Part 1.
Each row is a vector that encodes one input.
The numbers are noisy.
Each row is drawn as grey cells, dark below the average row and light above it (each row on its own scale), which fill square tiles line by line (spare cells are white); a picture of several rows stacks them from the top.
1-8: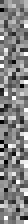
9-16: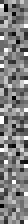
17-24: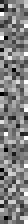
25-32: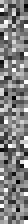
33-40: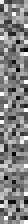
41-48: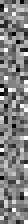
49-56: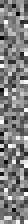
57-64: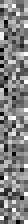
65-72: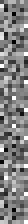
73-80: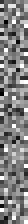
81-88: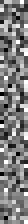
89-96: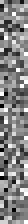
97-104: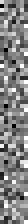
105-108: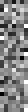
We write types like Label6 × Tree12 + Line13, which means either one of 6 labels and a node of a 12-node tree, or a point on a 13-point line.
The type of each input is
Bool × (Line5 + Line6).
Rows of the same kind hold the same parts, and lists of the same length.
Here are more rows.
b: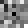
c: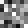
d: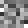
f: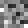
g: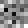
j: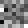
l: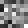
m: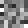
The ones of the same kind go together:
b, g, j
c, d, f, l, m

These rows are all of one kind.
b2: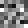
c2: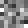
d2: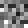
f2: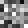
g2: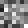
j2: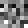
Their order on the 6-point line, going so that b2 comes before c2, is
b2, c2, f2, g2, j2, d2.
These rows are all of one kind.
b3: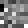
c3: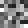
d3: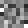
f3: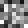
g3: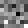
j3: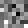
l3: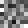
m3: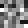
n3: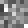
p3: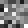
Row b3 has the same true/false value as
f3, n3 and p3.
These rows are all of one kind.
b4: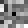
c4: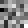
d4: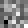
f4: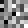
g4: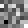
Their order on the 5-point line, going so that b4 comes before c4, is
d4, g4, b4, f4, c4.
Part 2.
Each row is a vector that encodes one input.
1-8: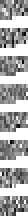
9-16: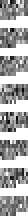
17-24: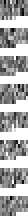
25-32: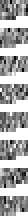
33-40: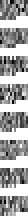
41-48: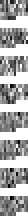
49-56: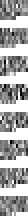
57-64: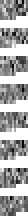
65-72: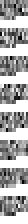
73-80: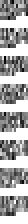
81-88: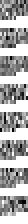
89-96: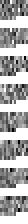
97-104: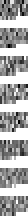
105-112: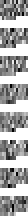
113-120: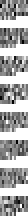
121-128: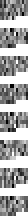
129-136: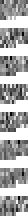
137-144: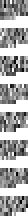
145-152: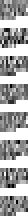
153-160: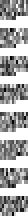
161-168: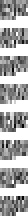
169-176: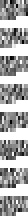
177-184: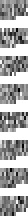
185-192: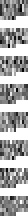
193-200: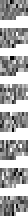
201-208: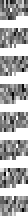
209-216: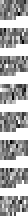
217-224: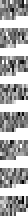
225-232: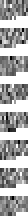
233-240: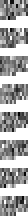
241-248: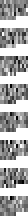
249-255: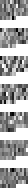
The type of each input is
(Circle13 + Line5) × Line5.
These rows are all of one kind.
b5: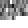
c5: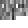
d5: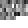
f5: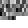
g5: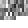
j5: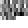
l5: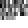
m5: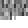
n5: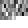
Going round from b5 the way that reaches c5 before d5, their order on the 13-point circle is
b5, f5, m5, n5, g5, c5, d5, j5, l5.
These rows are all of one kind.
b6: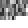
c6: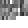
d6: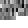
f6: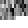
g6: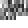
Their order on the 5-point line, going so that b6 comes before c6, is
d6, g6, f6, b6, c6.
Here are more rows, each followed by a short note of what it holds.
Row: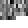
a point on each of two 5-point lines
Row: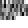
a point on a 13-point circle and a point on a 5-point line
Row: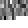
a point on a 13-point circle and a point on a 5-point line
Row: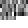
a point on a 13-point circle and a point on a 5-point line
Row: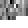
a point on each of two 5-point lines
